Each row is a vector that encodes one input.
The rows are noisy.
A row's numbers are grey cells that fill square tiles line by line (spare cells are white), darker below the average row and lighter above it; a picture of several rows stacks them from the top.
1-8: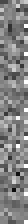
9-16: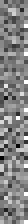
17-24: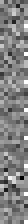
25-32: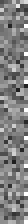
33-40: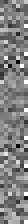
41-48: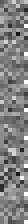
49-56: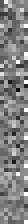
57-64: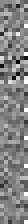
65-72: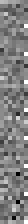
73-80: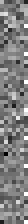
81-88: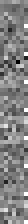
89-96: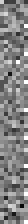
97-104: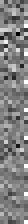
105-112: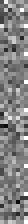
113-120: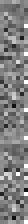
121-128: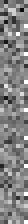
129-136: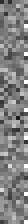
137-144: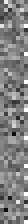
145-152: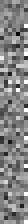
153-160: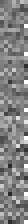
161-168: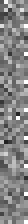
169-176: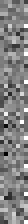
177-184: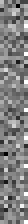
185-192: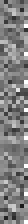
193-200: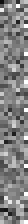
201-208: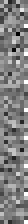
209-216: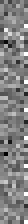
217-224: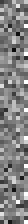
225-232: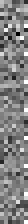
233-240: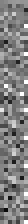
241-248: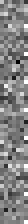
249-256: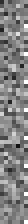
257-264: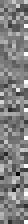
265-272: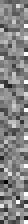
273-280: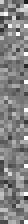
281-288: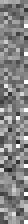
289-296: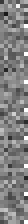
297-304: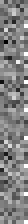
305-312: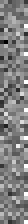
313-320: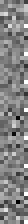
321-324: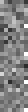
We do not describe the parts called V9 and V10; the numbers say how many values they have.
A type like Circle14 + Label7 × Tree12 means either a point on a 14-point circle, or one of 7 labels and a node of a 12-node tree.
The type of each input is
Bool × Line12 × V10 + Line6 + Line7 × V9.
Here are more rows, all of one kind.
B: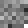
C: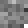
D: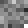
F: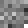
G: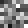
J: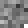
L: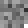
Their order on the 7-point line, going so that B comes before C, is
L, B, J, F, D, C, G.
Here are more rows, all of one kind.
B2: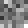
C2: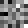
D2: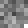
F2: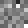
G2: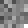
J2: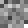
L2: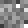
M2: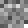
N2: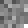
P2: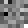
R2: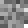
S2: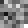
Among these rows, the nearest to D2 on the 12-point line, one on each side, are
F2 and N2.
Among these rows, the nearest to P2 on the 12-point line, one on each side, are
C2 and S2.
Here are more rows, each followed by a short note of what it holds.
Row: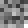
a point on a 6-point line
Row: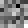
a point on a 6-point line
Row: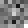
a point on a 6-point line
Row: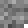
a point on a 7-point line and a value of V9
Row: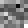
a point on a 7-point line and a value of V9
